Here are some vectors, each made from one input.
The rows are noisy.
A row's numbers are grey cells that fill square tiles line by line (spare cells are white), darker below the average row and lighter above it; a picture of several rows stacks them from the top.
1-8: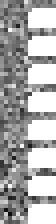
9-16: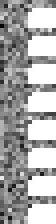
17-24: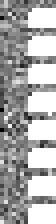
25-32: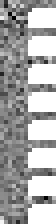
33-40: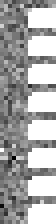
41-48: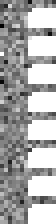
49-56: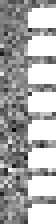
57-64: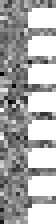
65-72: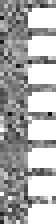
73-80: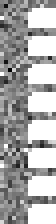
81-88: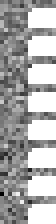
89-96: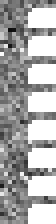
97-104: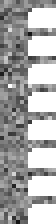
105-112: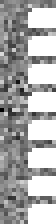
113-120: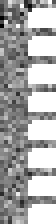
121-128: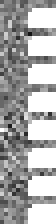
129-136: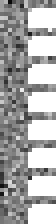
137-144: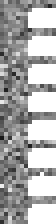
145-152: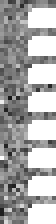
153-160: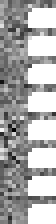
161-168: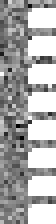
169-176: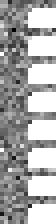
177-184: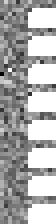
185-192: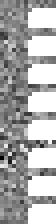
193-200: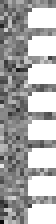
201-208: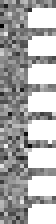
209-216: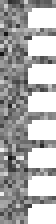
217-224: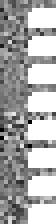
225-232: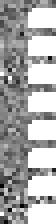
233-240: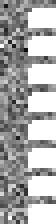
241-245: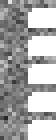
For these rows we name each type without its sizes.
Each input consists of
a point on a line, together with either a point on a line, or a list of points on a circle.
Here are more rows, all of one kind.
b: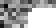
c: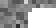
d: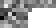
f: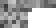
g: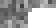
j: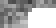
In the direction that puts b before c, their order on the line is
b, c, g, j, f, d.
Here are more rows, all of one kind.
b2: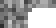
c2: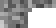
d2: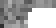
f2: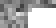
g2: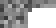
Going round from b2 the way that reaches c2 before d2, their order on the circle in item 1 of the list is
b2, f2, c2, g2, d2.
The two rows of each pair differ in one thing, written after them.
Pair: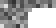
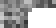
the place on the line
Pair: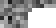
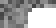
the place on the circle in item 1 of the list
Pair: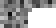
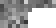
the place on the circle in item 1 of the list
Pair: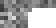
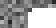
the place on the circle in item 1 of the list
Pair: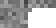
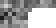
the place on the circle in item 1 of the list
